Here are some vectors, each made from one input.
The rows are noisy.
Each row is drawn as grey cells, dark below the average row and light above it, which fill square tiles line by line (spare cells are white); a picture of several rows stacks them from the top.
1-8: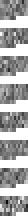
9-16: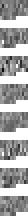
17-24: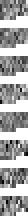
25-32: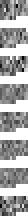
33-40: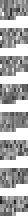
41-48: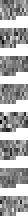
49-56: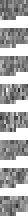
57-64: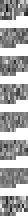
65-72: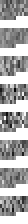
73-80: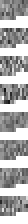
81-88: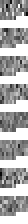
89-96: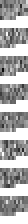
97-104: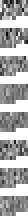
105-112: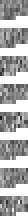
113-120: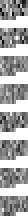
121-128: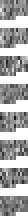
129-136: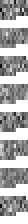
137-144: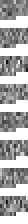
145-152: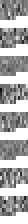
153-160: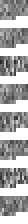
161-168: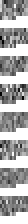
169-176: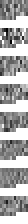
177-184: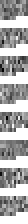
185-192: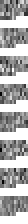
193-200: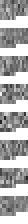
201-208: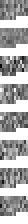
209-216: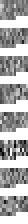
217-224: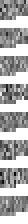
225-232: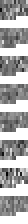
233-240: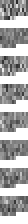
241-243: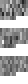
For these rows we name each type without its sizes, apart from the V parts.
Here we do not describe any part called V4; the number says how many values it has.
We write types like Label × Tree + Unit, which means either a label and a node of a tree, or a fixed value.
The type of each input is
(Bool × Bool × Bool + V4) × Label + Circle.
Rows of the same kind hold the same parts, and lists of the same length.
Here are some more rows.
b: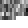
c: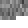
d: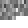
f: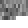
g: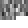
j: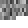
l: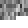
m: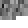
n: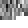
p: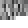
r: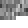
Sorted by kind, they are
b, d, g, l, n, r
c, f, j
m, p

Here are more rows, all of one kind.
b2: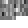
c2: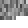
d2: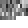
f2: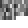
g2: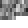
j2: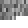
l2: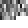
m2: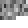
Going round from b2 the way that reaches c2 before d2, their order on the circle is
b2, f2, j2, c2, l2, m2, d2, g2.
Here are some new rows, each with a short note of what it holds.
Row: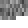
a label and three true/false values
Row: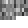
a point on a circle
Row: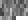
a label and a value of V4
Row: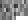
a point on a circle
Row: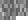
a label and a value of V4
